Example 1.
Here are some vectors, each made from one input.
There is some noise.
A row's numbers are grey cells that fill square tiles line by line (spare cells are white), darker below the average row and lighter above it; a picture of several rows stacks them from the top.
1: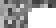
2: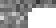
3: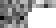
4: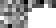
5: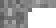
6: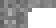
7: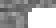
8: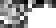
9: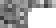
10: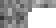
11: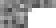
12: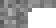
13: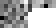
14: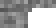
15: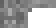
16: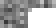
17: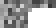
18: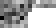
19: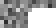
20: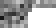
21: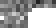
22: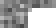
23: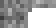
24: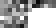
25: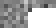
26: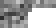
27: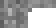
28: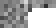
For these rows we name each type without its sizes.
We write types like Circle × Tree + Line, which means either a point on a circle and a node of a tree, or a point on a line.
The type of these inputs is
Line.
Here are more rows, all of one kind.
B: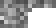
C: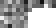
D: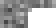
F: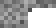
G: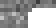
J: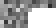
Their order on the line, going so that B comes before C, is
J, D, G, F, B, C.
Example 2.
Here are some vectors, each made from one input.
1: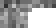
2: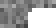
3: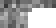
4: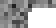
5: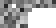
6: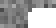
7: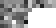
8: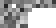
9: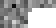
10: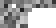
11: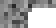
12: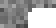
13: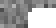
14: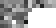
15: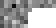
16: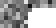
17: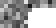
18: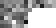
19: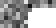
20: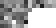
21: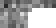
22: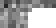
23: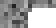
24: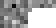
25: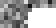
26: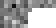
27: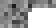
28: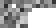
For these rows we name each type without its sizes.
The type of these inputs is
Tree.
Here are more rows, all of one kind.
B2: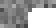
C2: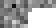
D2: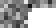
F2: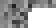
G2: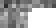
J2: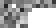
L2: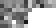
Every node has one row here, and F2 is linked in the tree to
B2 and D2.
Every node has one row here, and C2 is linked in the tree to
B2 and L2.
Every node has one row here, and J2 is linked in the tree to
G2.
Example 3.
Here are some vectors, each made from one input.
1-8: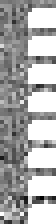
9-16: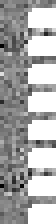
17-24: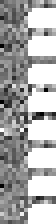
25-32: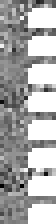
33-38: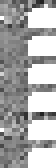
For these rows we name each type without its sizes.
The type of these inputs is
Tree.
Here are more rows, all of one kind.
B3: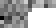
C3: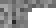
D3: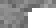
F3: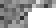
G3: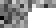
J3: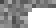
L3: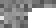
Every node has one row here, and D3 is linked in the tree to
B3, C3 and L3.
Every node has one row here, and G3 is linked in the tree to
B3.
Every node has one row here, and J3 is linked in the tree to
C3.
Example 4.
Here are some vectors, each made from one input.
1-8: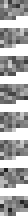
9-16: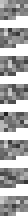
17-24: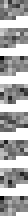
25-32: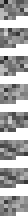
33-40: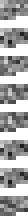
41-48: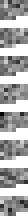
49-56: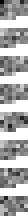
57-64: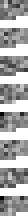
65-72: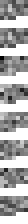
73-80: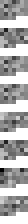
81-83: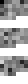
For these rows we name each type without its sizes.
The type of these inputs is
Label.
